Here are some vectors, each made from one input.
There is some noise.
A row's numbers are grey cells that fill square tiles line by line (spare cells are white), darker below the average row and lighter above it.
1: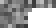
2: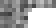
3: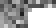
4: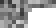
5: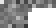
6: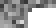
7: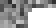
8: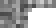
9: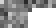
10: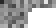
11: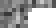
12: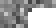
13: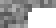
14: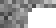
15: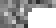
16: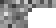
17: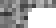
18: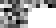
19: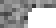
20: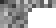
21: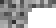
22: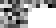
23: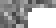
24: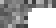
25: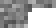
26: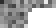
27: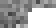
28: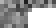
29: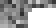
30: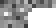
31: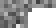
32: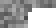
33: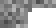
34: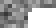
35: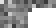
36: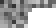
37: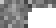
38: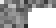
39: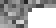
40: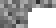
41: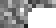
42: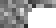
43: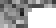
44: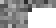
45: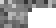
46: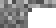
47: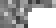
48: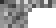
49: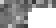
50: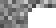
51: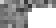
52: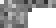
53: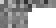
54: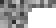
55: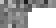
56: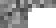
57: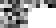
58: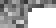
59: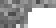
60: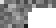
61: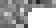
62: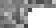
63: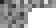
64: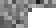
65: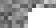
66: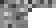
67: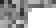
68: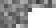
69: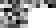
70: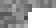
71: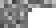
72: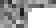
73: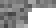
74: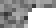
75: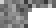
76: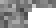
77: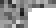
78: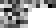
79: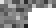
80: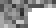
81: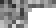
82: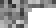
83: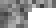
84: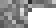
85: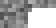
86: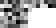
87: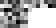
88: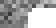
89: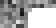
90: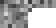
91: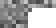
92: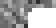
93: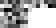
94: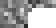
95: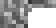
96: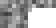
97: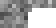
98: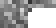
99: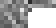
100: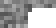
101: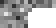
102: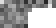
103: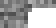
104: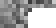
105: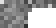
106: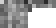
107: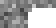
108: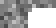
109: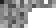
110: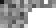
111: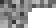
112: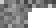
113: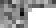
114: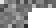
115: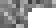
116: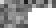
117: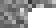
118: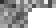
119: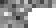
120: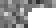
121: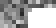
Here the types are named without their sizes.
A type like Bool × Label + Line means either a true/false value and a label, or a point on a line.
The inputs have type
List(Line).
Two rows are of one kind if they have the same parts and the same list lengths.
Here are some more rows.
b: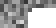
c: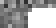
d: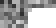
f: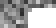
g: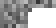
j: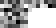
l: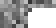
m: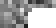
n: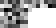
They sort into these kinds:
b, d, f
c, g, l, m
j, n

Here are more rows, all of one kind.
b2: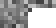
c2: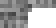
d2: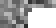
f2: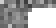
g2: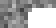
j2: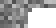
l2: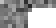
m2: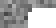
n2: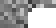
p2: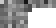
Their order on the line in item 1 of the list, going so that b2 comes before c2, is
d2, n2, b2, j2, m2, c2, g2, f2, l2, p2.
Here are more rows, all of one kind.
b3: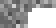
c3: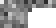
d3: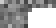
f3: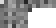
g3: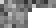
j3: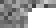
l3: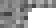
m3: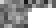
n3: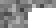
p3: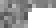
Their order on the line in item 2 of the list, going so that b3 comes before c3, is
b3, f3, d3, n3, p3, g3, c3, m3, l3, j3.
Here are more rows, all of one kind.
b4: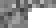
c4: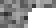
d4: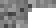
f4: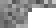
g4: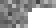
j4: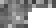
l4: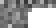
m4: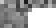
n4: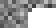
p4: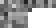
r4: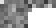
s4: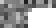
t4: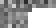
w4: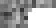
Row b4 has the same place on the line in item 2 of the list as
g4, l4, m4 and t4.
